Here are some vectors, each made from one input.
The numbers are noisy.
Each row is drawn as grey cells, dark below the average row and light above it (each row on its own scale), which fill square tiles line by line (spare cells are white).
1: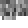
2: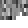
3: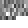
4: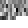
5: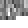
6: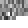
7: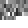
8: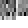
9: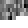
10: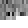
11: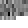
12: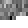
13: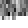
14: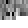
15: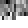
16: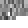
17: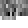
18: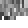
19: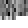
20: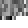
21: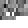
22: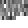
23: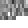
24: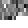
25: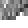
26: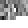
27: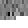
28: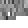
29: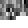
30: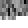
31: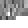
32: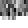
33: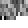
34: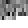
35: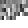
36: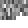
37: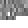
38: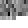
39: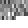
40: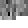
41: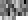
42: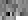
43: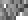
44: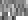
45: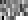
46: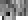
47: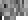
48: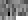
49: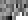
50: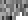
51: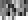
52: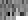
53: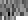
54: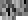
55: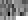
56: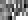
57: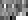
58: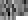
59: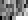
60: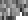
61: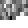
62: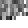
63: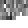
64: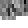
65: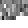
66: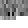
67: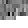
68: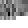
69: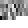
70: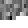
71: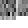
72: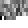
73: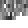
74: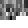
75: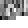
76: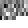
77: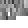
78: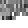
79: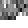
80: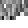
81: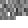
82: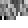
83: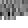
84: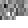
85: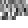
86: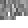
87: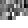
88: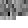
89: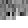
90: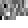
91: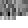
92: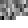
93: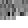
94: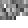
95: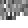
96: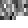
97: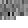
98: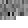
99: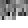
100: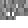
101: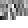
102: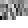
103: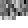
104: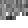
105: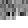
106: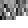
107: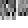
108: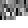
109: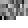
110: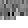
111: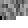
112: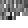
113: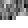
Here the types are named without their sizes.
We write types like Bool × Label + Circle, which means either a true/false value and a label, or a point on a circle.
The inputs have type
(Bool × Circle + Unit) × Label.
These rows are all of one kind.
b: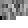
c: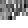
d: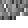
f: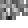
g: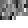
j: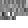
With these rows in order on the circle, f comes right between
c and j.
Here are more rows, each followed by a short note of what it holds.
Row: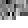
a label
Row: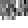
a label
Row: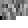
a point on a circle, a label and a true/false value
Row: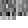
a label
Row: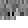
a label
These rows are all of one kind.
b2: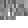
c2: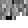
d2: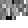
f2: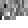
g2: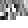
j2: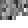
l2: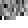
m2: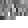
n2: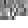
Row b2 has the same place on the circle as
f2, j2 and l2.
